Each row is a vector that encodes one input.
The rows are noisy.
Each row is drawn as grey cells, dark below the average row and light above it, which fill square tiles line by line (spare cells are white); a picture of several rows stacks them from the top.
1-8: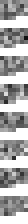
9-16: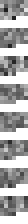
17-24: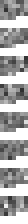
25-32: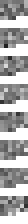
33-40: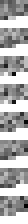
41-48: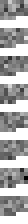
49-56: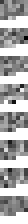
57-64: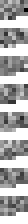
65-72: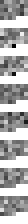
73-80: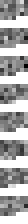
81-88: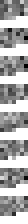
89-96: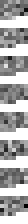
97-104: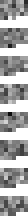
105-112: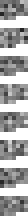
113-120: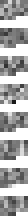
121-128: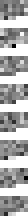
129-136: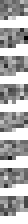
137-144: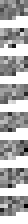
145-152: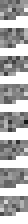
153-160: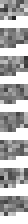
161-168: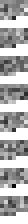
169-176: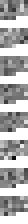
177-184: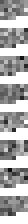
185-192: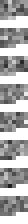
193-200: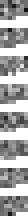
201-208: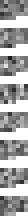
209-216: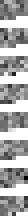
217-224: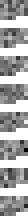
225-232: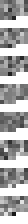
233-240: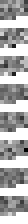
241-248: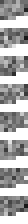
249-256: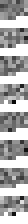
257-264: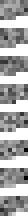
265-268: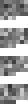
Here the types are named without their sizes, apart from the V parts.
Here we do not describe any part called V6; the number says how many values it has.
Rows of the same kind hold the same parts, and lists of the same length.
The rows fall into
4 kinds.
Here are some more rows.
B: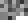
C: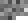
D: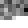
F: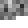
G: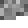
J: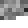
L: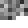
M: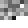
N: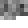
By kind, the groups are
B, C, L
D
F, G, J, N
M

